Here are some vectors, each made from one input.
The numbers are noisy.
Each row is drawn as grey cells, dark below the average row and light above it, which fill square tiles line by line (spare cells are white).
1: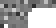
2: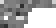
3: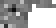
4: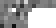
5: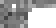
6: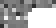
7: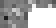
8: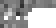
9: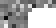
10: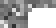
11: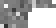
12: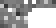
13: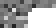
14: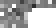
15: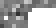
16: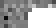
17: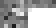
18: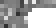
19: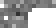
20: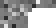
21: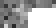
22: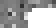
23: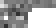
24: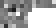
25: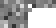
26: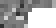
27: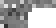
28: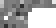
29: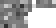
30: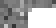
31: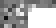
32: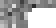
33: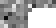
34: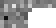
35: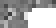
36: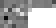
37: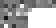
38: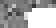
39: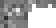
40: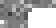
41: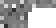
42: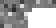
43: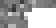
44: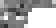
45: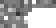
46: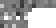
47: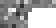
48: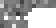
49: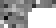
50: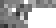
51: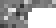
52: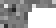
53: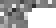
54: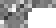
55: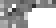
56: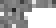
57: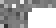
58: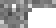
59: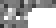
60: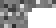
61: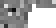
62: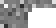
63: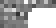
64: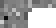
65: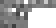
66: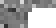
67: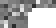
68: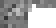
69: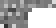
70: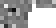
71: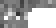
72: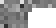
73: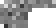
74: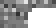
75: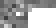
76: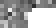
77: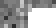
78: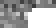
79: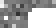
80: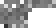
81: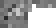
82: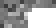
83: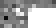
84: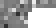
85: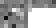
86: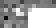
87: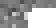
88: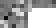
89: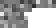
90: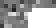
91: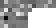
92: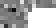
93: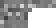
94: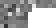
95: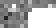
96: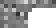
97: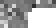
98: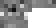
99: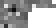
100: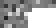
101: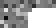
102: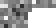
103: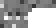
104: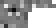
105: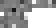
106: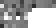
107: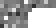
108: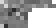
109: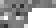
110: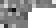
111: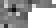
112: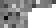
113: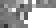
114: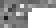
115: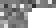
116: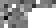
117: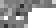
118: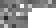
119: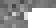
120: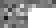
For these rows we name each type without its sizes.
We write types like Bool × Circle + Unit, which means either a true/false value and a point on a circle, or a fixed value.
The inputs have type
(Bool × Bool × Bool × Bool + Circle) × Circle.
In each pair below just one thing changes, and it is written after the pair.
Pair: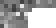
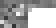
the place on the circle
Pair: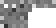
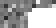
the place on the circle
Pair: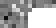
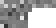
the place on the circle
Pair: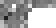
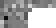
one of the four true/false values
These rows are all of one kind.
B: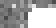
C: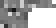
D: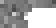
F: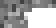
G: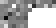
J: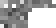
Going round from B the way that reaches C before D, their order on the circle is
B, C, J, D, F, G.
